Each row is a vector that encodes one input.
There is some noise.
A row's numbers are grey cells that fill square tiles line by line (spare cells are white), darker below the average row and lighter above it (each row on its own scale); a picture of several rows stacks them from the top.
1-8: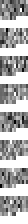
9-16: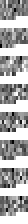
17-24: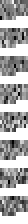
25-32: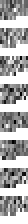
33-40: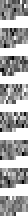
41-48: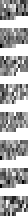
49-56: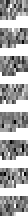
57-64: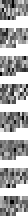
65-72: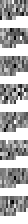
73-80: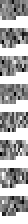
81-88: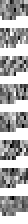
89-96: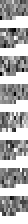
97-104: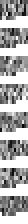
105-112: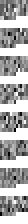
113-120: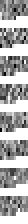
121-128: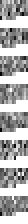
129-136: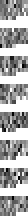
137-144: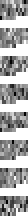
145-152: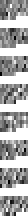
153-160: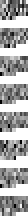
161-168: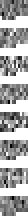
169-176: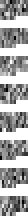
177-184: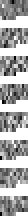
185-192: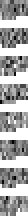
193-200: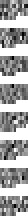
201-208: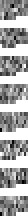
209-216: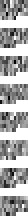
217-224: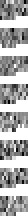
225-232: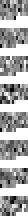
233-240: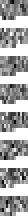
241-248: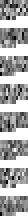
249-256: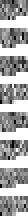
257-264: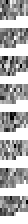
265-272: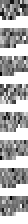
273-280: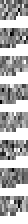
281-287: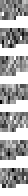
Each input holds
either a point on a 4-point line and a true/false value, or a point on a 9-point line.
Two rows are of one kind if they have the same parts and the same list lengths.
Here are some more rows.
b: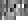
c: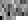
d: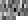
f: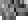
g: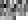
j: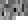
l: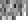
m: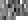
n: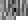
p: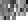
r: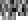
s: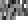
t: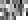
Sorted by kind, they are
b, g, l, p, t
c, d, f, j, m, n, r, s

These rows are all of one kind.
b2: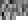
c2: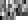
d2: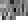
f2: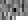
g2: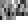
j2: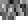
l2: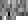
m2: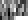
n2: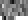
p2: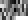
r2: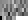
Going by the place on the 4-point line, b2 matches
d2, g2 and l2.
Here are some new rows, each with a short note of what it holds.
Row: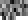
a point on a 4-point line and a true/false value
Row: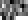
a point on a 4-point line and a true/false value
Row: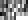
a point on a 9-point line
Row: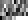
a point on a 4-point line and a true/false value
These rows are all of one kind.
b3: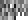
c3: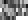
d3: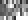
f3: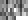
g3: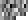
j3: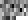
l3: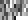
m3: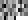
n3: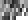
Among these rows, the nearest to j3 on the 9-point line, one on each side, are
g3 and n3.
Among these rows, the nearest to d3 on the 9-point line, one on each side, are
f3 and l3.
